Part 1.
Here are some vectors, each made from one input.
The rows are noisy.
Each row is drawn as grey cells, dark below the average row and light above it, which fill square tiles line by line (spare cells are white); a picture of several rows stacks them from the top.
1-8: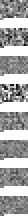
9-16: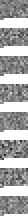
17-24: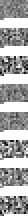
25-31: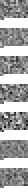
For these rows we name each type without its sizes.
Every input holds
a point on each of two lines.
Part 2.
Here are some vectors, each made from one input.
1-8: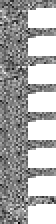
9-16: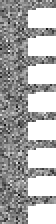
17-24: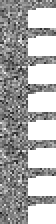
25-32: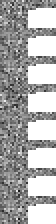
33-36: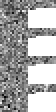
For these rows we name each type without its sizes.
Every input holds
a point on a line.
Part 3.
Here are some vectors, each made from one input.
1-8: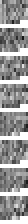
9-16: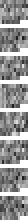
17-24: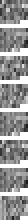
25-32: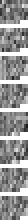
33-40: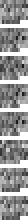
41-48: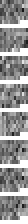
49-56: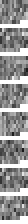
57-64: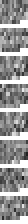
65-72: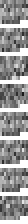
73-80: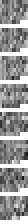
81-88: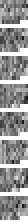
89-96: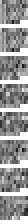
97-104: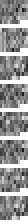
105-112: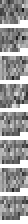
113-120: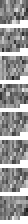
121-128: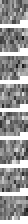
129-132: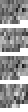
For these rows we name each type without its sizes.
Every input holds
a point on a circle.
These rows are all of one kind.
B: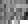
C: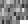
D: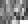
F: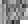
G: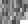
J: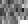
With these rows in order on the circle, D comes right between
B and C.
